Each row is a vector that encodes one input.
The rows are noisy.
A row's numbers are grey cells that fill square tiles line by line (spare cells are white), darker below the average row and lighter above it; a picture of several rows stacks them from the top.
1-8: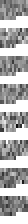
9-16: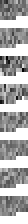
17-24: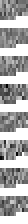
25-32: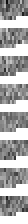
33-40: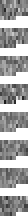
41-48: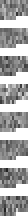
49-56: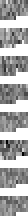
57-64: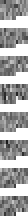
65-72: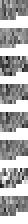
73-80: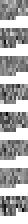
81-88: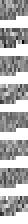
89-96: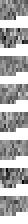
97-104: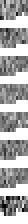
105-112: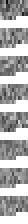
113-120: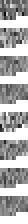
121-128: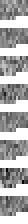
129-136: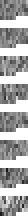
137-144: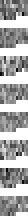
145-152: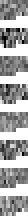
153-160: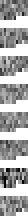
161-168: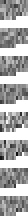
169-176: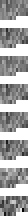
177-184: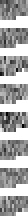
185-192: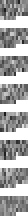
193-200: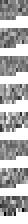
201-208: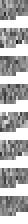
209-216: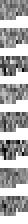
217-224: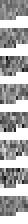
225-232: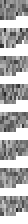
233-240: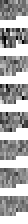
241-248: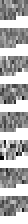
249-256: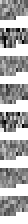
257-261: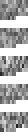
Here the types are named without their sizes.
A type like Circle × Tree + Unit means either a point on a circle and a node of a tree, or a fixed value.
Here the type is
Bool × Bool × Bool + Circle.
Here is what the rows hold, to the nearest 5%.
About 50% of them hold a point on a circle. The rest hold three true/false values.
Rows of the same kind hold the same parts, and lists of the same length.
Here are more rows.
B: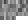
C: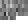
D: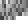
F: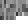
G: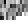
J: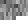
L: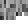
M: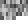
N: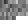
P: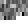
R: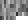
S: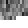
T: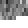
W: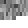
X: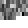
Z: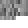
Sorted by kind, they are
B, F, G, J, L, M, N, R, S, T, W
C, D, P, X, Z

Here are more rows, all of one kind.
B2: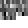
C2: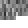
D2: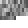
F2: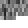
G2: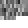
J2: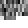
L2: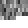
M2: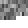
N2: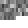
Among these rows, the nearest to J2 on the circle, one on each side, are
F2 and G2.
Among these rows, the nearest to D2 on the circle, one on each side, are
B2 and M2.
